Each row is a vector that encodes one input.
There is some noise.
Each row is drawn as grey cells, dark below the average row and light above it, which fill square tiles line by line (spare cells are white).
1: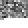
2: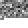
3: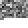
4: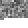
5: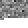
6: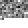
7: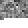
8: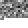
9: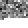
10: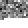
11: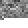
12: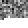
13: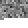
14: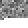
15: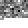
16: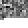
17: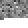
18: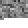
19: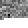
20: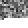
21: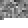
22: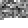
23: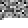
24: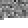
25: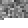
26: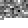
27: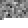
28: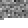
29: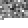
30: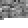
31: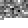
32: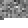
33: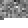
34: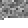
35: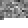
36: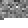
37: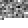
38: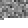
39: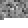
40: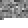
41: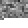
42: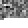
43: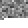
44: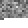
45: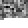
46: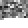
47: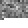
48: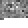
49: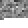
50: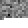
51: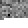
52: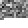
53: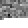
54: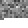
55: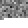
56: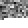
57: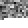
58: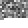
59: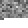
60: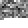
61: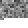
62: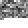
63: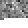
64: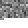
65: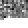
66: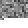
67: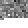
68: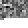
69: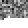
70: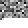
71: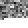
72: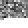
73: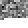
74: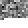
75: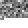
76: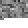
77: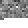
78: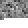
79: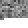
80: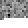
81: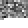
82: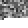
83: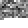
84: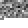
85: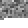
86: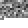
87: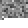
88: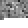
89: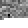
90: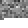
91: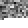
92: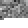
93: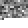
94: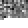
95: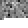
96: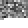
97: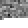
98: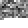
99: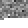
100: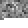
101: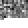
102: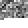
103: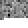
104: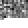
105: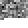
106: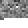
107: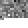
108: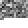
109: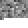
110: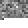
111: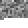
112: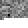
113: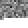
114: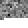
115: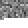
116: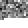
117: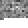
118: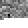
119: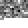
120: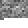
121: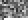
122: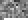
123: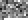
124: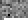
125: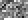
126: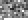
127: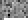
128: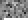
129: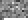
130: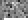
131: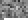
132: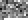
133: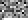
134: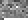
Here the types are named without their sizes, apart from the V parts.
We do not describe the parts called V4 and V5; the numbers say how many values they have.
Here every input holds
either a fixed value, or a point on each of two lines and a true/false value, or a value of V4 and a value of V5.
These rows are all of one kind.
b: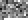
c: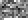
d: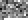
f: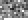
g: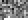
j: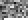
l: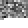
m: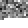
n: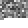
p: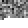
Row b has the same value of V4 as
d, j, l and m.
